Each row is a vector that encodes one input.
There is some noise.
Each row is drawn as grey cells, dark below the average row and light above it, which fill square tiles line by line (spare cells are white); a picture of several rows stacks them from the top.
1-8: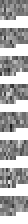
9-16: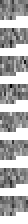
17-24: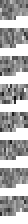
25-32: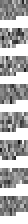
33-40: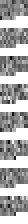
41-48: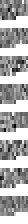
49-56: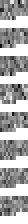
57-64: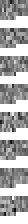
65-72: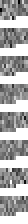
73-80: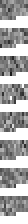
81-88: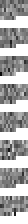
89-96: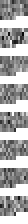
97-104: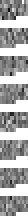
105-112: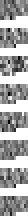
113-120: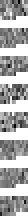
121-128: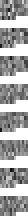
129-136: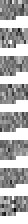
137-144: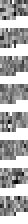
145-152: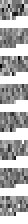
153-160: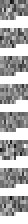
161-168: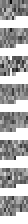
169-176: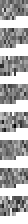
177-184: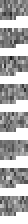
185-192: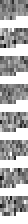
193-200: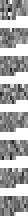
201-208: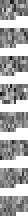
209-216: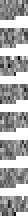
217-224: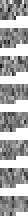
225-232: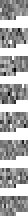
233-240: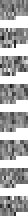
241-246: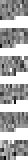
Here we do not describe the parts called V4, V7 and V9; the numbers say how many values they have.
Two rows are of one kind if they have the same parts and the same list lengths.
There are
3 kinds of row.
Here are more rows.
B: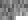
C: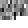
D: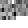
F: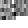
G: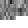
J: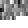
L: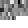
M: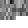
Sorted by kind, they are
B
C, D, F, J, L
G, M

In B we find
one of 6 labels, a value of V4 and a value of V7.
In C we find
one of 6 labels and a value of V9.
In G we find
a point on a 6-point circle, one of 6 labels, a true/false value and a value of V4.
